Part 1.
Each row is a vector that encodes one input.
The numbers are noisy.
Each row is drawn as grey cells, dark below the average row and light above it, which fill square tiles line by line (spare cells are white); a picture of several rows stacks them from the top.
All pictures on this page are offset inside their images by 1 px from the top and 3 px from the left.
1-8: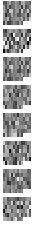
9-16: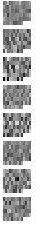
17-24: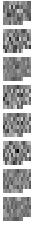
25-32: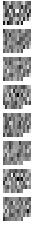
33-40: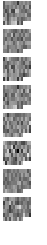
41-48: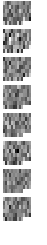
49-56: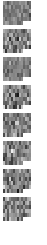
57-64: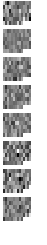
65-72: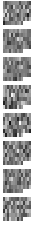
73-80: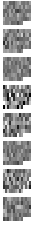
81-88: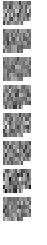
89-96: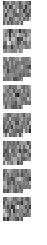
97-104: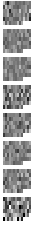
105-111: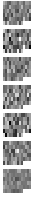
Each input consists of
either a node of a 7-node tree, or three true/false values.
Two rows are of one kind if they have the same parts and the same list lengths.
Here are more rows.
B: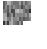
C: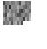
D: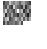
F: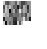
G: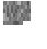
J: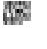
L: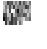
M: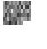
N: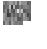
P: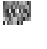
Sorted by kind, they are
B, F, G, N, P
C, D, J, L, M

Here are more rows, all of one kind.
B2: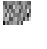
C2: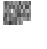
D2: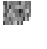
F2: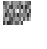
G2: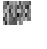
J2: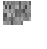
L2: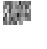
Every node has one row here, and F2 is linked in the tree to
C2.
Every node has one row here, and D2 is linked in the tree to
B2, C2 and G2.
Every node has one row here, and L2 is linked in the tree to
B2.
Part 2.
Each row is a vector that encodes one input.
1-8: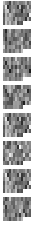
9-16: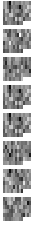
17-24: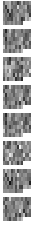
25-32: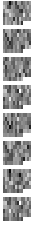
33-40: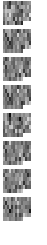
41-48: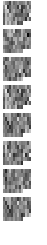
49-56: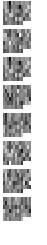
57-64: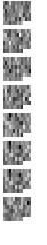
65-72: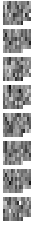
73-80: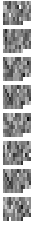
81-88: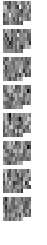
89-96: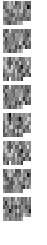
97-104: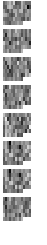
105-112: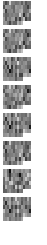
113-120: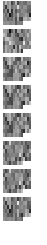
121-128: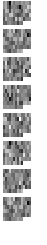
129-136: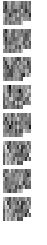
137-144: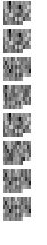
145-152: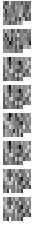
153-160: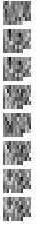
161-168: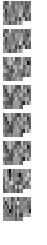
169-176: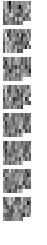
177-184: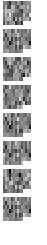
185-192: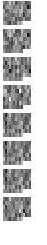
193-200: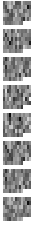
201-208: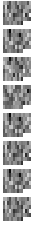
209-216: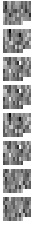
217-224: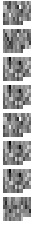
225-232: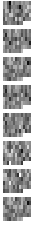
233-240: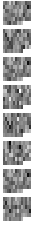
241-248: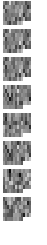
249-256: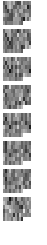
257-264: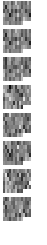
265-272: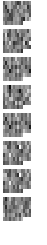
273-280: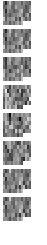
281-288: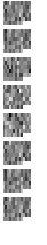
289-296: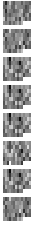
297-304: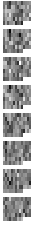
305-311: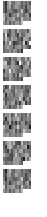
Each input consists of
either a point on a 20-point circle, or one of 8 labels.
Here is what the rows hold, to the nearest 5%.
About 60% of them hold a point on a 20-point circle. The rest hold one of 8 labels.
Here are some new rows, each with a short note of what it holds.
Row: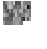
a point on a 20-point circle
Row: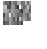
one of 8 labels
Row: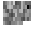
a point on a 20-point circle
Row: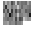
a point on a 20-point circle
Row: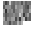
a point on a 20-point circle
